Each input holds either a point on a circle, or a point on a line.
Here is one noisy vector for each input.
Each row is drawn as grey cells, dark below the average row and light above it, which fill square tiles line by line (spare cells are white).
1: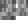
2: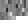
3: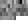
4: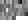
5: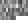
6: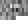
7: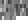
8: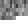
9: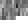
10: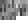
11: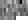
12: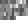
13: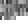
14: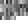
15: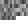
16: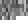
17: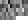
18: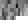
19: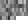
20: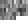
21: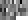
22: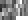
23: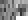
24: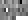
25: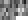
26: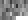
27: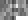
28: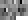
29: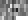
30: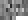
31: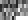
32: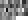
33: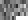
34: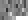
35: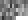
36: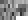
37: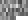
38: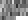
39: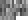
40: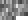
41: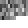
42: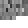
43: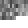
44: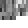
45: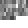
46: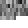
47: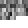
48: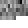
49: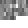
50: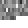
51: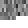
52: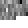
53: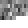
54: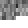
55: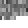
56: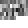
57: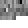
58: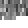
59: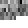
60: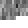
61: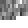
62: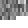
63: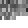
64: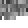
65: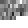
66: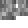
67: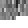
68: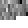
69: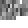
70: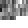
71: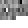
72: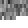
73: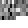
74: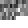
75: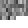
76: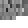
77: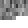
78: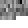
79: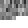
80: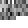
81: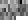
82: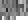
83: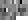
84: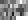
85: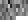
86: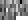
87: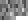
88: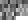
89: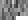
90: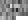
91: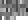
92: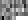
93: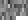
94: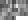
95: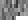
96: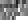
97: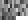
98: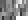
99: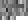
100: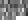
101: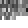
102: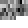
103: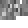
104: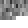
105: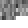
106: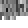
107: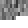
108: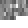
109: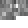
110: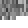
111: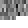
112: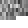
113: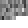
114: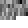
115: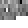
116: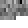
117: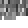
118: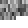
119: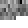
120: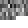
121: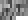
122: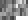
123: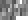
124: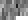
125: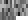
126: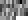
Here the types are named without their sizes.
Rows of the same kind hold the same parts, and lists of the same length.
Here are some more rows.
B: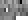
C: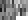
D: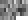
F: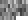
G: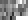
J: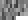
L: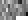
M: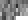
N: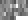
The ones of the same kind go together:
B, C, D, F, G, L, N
J, M

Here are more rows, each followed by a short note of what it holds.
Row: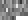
a point on a circle
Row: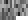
a point on a line
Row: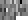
a point on a circle
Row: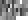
a point on a circle
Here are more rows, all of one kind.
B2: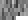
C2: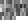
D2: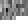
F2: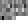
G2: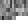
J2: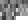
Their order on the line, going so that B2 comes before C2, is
B2, J2, G2, F2, D2, C2.
